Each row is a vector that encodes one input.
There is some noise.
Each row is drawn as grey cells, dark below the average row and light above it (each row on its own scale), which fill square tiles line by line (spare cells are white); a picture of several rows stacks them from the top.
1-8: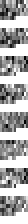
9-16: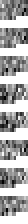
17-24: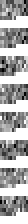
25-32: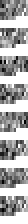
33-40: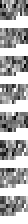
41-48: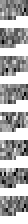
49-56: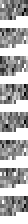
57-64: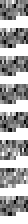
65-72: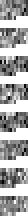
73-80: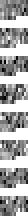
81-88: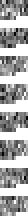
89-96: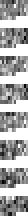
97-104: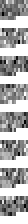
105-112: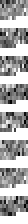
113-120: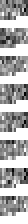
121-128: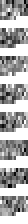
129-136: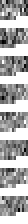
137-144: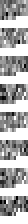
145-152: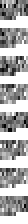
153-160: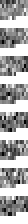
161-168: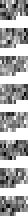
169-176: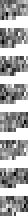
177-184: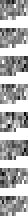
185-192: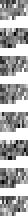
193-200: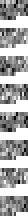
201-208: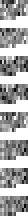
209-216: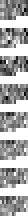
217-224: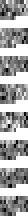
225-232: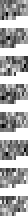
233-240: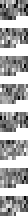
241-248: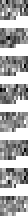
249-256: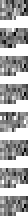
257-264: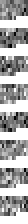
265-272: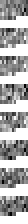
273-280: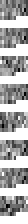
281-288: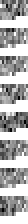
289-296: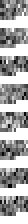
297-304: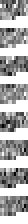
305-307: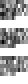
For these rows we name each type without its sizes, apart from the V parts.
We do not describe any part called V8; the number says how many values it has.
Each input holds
a true/false value, together with either a point on a circle and a label, or a list of values of V8.
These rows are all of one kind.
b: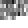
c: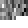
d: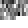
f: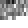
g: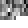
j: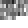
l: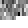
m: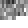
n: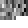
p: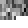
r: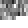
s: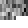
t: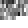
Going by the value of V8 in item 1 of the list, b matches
c, j and n.
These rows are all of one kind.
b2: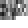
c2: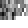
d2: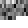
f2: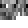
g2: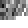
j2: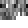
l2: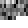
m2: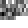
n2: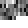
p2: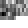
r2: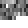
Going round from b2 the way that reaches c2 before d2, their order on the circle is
b2, p2, l2, m2, f2, g2, r2, n2, j2, c2, d2.
